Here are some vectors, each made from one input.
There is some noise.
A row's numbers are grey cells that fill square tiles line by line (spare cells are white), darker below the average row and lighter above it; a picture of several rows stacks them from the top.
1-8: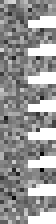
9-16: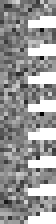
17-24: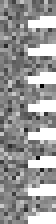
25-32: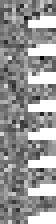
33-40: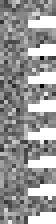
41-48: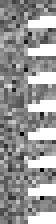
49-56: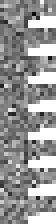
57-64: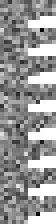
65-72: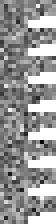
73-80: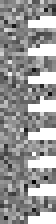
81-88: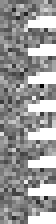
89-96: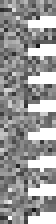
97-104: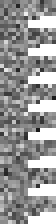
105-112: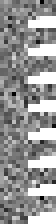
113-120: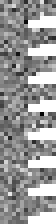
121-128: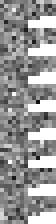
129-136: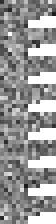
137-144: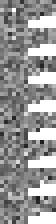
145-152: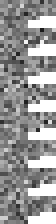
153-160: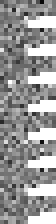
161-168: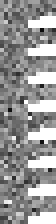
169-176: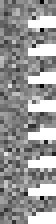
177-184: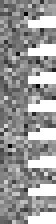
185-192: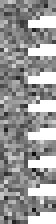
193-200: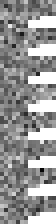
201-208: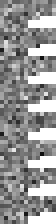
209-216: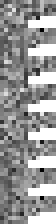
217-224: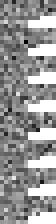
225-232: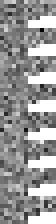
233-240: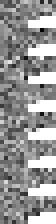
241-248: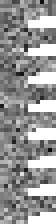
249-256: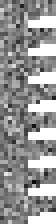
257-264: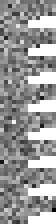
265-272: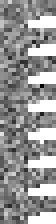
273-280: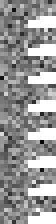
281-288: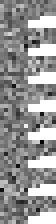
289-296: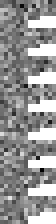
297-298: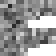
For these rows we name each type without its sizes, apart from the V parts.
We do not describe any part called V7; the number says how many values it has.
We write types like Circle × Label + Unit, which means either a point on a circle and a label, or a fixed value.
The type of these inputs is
(Bool × Bool × Bool + Circle) × V7.
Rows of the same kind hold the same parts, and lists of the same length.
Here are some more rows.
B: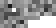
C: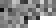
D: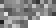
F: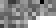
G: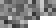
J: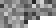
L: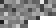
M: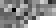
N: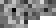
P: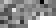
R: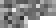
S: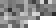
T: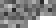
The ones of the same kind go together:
B, F, M, P, R, T
C, D, G, J, L, N, S

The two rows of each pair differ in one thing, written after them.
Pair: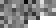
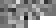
the value of V7
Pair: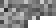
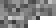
the value of V7
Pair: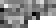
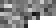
the value of V7
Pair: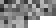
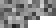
one of the three true/false values
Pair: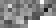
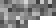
one of the three true/false values
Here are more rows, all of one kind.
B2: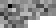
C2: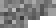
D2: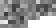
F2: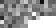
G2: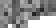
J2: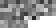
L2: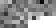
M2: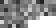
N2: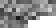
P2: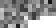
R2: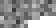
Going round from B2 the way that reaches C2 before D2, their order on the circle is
B2, C2, R2, N2, J2, F2, L2, M2, P2, G2, D2.
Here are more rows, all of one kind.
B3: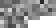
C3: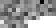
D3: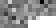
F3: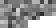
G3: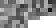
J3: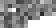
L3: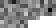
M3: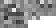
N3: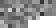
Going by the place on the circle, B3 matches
C3, F3 and N3.
